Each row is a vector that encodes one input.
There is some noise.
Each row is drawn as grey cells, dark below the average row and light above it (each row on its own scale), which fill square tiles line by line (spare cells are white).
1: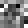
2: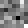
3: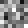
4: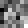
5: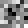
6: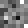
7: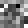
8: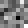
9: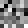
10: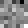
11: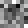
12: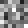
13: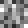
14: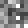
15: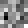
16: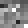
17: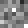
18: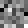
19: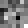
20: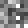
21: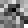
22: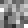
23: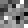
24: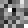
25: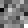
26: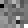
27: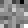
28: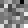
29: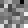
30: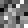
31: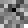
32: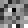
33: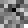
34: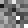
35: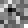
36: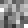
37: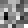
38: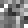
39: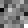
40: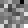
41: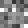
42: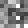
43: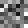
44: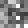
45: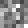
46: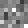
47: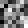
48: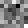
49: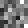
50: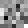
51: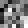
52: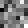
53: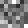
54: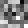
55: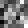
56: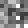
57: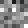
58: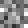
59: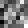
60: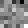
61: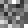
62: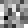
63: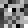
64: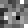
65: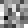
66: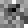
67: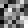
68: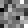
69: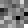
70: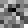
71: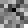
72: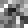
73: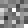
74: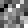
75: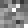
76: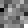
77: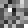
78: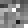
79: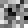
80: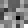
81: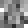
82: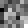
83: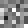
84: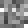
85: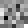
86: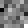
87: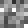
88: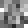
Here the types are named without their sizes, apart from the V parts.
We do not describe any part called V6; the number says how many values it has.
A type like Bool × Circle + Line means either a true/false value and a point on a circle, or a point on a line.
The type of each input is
(Bool × Bool × Bool + Line) × V6.
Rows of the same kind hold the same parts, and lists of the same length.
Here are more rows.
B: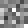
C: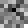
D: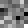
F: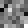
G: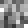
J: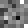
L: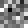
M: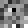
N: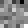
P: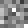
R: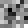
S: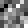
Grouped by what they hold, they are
B, C, G, L, N, P, R
D, F, J, M, S

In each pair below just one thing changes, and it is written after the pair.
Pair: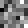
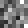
the value of V6
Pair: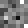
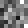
the place on the line
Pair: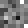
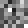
the place on the line
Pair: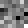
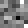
the value of V6
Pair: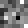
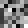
the place on the line
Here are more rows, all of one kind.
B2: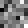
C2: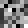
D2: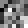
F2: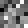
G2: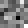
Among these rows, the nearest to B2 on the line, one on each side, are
D2 and F2.
